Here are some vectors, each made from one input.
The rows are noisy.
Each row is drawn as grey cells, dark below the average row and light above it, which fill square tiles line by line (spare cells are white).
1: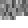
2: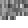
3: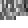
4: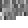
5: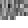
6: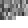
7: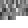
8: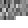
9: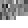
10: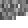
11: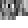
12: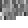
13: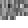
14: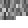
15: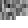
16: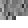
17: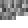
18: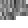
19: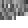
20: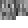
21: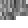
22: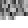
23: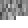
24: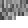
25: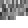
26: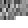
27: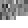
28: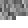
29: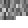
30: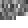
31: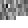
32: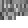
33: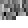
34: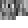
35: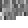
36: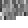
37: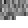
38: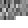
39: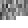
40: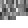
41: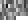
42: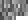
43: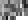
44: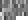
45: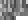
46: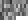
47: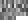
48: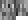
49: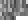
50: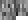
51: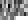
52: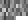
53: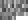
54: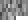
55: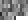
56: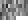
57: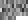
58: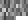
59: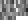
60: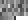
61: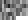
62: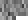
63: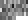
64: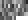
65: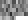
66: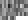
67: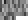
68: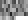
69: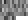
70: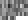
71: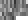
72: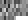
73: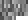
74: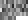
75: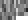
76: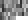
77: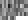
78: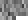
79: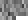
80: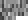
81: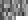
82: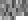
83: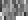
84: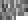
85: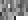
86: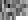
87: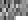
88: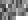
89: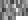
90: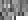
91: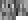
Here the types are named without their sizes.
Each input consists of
either a label, or a node of each of two trees.
